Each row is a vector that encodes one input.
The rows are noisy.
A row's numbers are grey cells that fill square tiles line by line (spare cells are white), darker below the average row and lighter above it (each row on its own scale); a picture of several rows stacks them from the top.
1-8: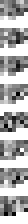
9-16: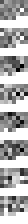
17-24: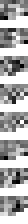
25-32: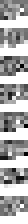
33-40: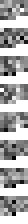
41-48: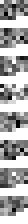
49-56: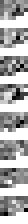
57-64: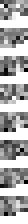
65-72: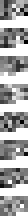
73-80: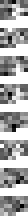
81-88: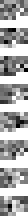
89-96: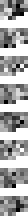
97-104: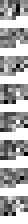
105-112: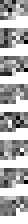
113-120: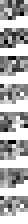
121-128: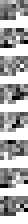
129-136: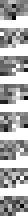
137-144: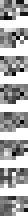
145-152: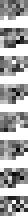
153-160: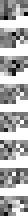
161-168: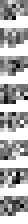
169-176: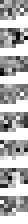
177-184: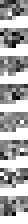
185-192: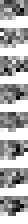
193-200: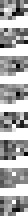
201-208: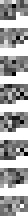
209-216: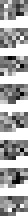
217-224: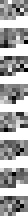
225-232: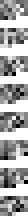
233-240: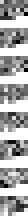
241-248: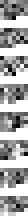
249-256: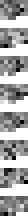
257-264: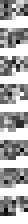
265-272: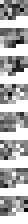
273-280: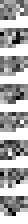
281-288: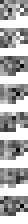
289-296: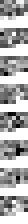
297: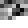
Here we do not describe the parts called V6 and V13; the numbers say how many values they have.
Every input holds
either one of 10 labels and a value of V13, or a true/false value and a value of V6.
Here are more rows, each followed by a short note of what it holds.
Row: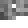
one of 10 labels and a value of V13
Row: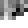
one of 10 labels and a value of V13
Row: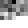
one of 10 labels and a value of V13
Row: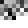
a true/false value and a value of V6
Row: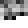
a true/false value and a value of V6
